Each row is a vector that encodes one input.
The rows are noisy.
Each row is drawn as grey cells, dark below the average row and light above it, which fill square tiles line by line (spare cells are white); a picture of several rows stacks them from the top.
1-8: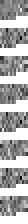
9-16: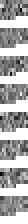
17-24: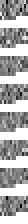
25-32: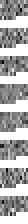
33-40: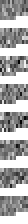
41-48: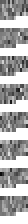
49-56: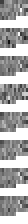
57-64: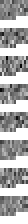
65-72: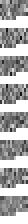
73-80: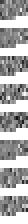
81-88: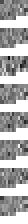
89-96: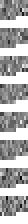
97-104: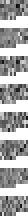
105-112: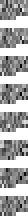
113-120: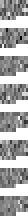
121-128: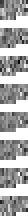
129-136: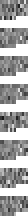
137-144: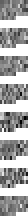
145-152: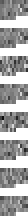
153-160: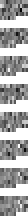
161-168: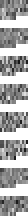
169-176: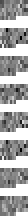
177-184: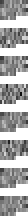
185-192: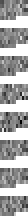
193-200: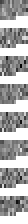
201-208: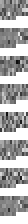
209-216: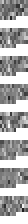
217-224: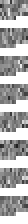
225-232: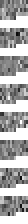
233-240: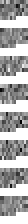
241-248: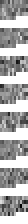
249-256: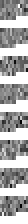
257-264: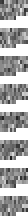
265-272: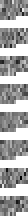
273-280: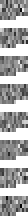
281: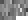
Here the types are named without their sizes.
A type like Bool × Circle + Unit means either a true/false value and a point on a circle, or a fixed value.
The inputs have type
Circle + Line.
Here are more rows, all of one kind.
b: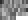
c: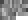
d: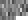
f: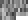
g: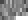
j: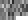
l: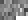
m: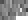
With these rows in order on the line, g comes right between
c and m.
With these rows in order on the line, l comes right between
d and j.
